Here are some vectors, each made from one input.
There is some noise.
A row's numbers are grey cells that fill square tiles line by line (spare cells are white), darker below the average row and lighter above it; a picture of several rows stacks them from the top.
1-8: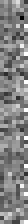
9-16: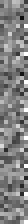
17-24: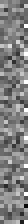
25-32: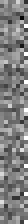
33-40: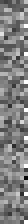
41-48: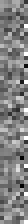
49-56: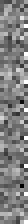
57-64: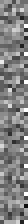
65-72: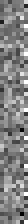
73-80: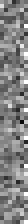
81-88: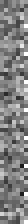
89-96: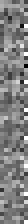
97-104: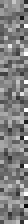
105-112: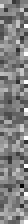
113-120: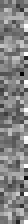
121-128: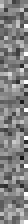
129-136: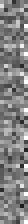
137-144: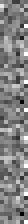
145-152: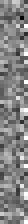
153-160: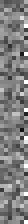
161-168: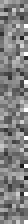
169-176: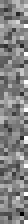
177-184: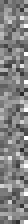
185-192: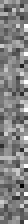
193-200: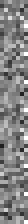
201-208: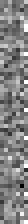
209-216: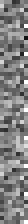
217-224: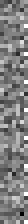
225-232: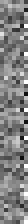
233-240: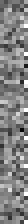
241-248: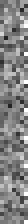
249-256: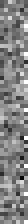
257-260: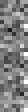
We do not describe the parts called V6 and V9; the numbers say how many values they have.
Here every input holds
either a point on a 7-point line, a value of V6 and a value of V9, or a list of up to two points on a 5-point line.
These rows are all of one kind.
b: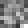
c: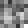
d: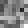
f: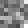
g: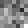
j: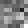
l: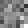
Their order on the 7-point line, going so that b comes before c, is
b, j, f, l, d, g, c.
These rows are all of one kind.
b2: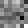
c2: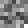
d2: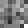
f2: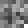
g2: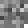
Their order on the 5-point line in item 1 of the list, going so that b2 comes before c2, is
b2, d2, f2, g2, c2.
